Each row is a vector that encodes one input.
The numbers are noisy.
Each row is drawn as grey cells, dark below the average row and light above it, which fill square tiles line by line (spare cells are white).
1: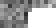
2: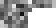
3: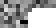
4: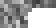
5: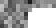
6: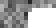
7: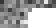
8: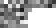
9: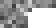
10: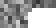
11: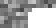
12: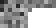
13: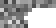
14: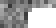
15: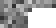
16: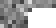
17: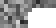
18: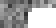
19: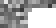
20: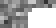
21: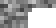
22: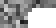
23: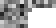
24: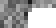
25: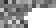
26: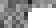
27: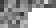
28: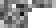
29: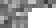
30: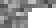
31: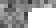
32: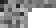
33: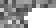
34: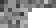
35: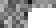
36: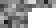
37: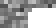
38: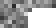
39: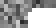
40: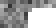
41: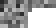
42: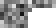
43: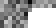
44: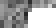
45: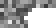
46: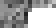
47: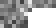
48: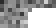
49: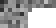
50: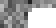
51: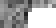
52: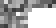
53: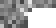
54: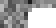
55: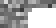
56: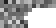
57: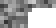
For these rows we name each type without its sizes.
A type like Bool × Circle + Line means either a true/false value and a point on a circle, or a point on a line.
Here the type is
Label.
